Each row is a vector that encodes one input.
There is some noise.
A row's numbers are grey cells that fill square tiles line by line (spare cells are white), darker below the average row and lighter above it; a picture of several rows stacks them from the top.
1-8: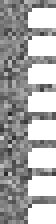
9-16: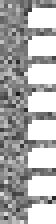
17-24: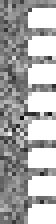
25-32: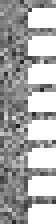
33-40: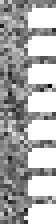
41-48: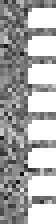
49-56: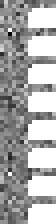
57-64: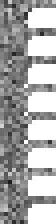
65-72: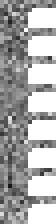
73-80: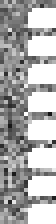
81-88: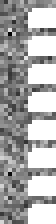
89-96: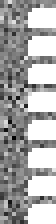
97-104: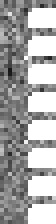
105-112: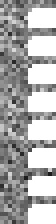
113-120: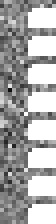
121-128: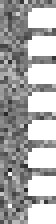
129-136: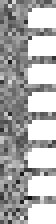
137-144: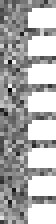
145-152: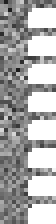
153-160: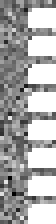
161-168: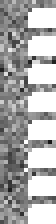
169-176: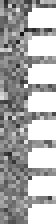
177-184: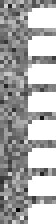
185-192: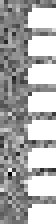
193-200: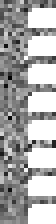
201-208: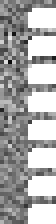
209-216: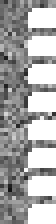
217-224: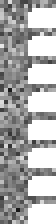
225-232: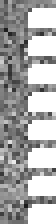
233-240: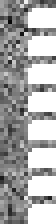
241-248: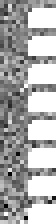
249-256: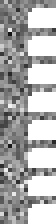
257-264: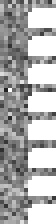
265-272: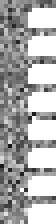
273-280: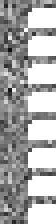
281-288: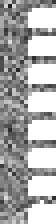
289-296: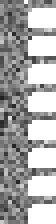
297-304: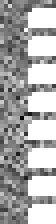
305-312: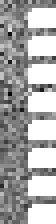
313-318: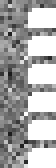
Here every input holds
either a point on a 10-point line, or a list of up to two points on an 11-point line.
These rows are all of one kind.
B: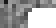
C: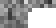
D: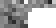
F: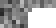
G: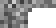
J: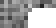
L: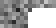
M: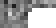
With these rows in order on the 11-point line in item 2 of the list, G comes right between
J and M.
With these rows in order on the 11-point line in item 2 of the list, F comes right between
C and L.
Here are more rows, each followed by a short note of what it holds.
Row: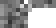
a list of two items
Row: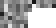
the empty list
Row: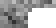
a list of two items
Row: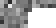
a list of one item
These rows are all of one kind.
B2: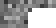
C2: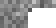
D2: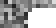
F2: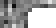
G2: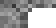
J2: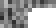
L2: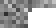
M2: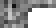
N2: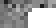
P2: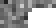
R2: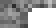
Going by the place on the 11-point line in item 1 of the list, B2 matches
D2, F2, M2 and P2.
